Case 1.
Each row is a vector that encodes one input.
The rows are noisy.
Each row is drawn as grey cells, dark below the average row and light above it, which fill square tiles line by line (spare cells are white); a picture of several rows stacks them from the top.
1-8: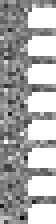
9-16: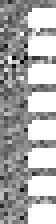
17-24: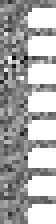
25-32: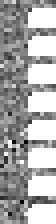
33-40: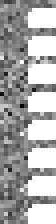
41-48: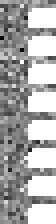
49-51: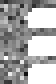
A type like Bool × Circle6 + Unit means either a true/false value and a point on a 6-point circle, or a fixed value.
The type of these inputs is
List2(Line4).
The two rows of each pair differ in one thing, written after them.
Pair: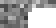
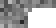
the place on the 4-point line in item 1 of the list
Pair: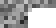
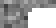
the place on the 4-point line in item 1 of the list
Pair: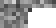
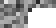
the place on the 4-point line in item 2 of the list
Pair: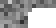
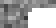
the place on the 4-point line in item 1 of the list
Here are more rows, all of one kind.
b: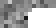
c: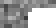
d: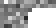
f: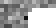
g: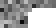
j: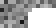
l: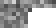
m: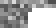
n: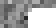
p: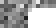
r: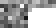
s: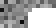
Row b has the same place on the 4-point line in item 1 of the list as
n and p.
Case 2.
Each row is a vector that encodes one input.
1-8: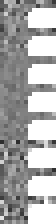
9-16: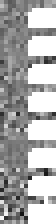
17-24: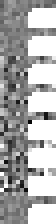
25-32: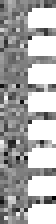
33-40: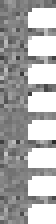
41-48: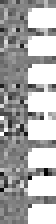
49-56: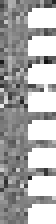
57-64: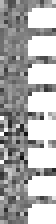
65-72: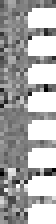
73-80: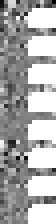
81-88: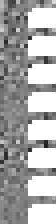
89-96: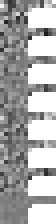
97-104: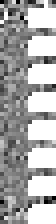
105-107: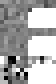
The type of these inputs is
Bool × Circle8 + Unit.
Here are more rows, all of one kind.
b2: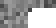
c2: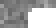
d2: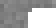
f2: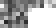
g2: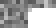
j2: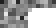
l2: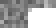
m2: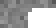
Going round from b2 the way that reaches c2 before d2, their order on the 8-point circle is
b2, c2, f2, l2, j2, d2, g2, m2.
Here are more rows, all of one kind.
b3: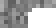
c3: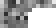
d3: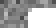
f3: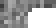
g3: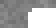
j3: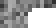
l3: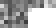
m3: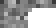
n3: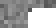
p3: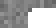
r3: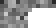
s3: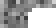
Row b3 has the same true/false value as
l3 and m3.
